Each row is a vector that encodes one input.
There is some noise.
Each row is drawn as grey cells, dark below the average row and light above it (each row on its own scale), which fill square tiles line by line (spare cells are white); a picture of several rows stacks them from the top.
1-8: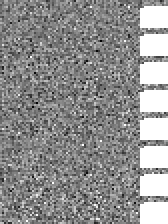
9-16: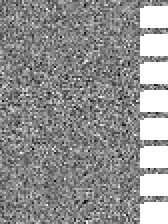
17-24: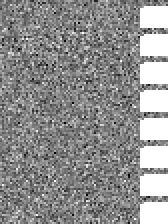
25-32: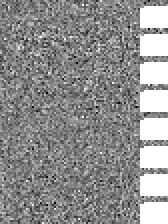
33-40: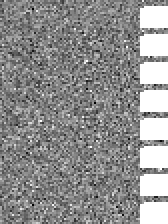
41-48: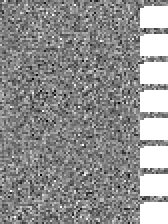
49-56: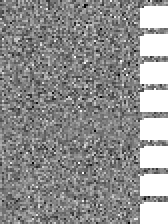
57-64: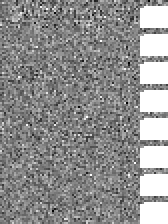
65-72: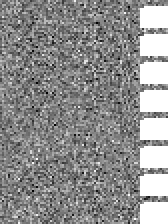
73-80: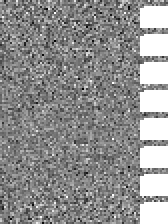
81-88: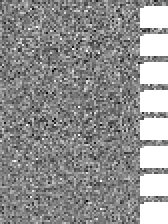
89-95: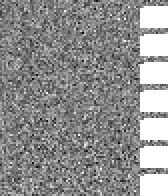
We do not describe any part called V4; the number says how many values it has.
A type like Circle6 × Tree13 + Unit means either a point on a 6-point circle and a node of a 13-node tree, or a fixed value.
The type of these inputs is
Bool × (Circle6 + Line3 × Line5) × (Unit + V4 × V4).
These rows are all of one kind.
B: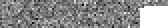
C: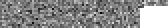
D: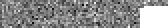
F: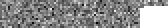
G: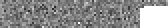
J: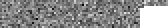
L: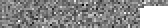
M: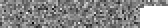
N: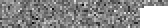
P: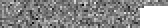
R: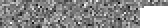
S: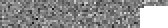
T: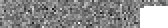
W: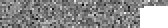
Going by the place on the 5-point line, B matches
F, L and R.
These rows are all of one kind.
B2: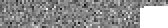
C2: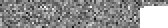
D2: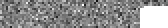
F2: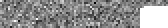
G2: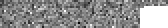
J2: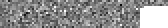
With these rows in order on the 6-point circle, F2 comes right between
B2 and J2.
